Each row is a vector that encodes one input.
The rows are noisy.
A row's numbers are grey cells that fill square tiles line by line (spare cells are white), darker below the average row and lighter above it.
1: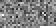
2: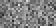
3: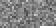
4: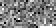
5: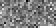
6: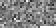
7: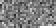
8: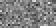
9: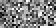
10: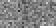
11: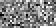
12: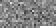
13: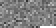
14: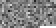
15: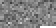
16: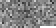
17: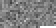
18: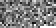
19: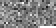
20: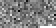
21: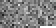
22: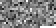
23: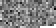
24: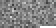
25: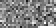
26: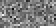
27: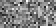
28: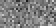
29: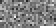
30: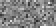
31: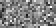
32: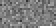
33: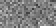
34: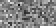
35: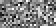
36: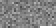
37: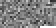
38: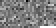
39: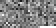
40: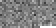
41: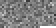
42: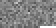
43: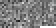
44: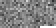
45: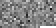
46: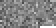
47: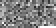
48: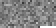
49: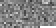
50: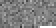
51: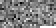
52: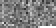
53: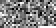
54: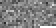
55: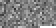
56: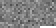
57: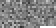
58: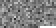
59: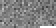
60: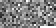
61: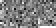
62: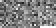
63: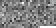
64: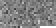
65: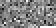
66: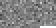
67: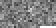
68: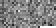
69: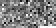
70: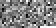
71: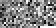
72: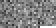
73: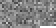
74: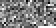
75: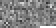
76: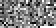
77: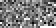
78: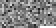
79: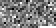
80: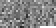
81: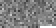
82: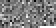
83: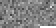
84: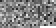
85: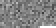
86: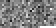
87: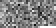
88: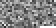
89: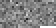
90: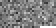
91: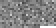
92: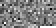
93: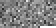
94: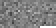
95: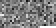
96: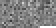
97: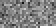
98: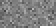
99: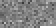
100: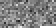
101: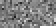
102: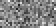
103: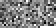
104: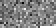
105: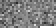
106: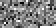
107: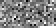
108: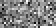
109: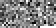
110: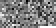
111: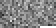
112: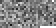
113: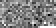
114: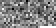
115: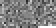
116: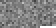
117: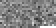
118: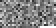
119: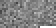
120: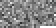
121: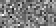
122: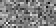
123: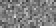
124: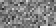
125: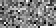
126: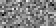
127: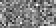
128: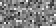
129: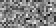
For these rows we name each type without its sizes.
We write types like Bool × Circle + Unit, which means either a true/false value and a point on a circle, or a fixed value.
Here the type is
Bool × Bool × Bool × (Circle + Label).
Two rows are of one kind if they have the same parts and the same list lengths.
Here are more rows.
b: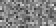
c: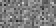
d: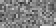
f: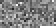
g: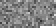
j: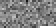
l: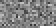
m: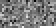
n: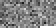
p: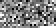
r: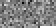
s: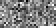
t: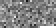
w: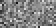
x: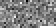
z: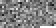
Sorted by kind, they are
b, c, g, l, m, s, w
d, f, j, n, p, r, t, x, z

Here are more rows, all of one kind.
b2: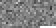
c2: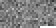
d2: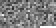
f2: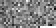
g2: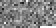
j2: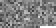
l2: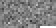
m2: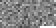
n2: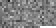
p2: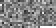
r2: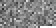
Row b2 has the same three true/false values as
g2, j2 and m2.
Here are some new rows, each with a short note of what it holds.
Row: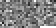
a label and three true/false values
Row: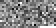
a label and three true/false values
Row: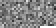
a label and three true/false values
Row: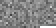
a point on a circle and three true/false values
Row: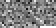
a label and three true/false values
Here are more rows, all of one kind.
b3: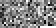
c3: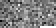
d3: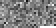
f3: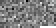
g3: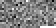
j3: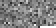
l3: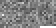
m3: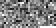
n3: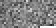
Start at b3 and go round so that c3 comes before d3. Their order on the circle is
b3, f3, c3, l3, n3, j3, m3, g3, d3.
